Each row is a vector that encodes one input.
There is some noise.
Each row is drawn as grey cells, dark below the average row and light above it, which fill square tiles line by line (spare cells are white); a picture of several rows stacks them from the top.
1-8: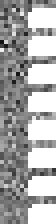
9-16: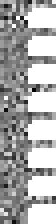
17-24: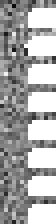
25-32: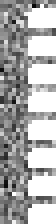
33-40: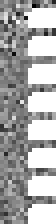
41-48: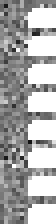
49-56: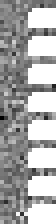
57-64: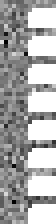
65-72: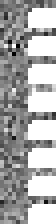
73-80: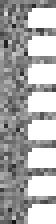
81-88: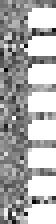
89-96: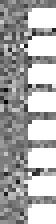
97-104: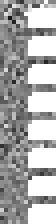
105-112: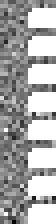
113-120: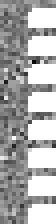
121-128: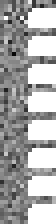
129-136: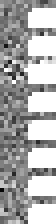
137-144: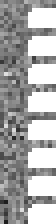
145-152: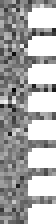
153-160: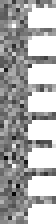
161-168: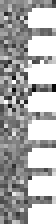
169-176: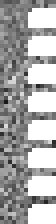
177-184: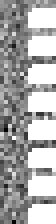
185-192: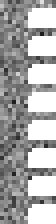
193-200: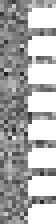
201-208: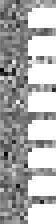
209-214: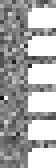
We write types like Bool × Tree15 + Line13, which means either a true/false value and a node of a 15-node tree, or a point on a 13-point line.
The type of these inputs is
(Bool × Bool × Bool × Bool × Bool × Bool × Tree9 × Tree9 + Unit) × Tree9 × Tree9.
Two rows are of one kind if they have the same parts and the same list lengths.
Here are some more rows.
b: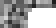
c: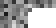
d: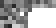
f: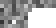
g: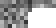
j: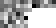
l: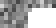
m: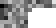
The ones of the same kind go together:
b, c, d, f, g, l, m
j

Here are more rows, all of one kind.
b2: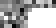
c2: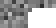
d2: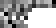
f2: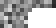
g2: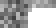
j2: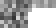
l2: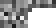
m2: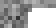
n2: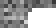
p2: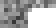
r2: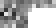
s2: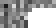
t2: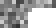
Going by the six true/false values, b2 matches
d2, m2 and p2.
